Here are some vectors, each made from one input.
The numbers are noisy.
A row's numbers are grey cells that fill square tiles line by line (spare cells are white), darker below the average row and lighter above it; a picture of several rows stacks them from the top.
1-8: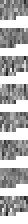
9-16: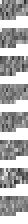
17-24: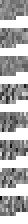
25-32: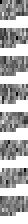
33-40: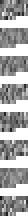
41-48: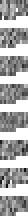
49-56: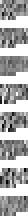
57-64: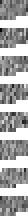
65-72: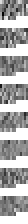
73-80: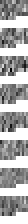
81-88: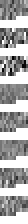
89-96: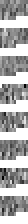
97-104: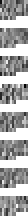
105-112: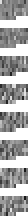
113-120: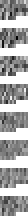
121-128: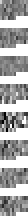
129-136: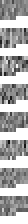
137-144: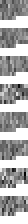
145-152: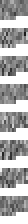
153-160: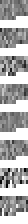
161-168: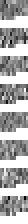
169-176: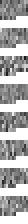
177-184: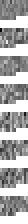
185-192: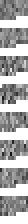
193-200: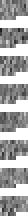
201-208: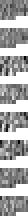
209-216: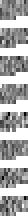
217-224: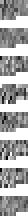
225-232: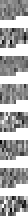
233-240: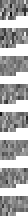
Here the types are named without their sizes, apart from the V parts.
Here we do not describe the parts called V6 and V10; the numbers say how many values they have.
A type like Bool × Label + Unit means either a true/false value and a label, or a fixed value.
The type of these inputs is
Label × (Line + V10) × V6.
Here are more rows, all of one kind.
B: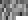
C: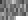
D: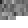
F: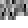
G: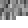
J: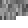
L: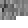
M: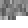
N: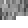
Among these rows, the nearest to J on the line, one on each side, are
D and N.
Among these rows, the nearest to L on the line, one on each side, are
D and F.
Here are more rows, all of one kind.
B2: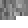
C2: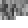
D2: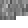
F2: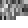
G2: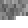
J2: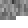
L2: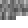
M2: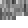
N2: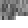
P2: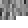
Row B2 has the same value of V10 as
F2, M2 and P2.
